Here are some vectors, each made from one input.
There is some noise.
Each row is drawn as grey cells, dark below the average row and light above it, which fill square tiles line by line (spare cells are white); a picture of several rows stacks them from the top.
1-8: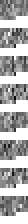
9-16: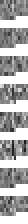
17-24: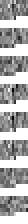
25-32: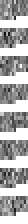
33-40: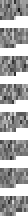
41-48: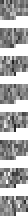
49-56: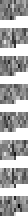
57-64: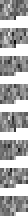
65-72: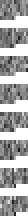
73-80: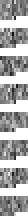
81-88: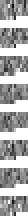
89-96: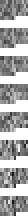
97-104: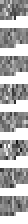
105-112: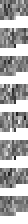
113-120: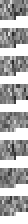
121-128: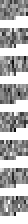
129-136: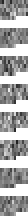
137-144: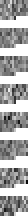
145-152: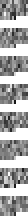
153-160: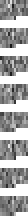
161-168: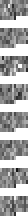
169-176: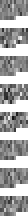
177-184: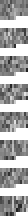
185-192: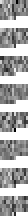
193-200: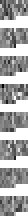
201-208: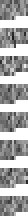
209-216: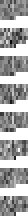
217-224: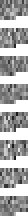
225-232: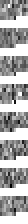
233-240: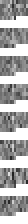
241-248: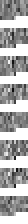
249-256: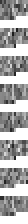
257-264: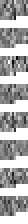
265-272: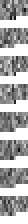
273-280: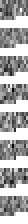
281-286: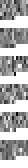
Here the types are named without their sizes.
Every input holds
either a fixed value, or two labels, or three true/false values.
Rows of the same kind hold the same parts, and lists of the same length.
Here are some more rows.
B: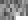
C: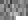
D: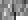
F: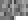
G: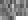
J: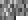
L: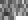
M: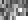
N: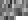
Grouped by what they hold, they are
B, C, F, G, L, N
D, J
M

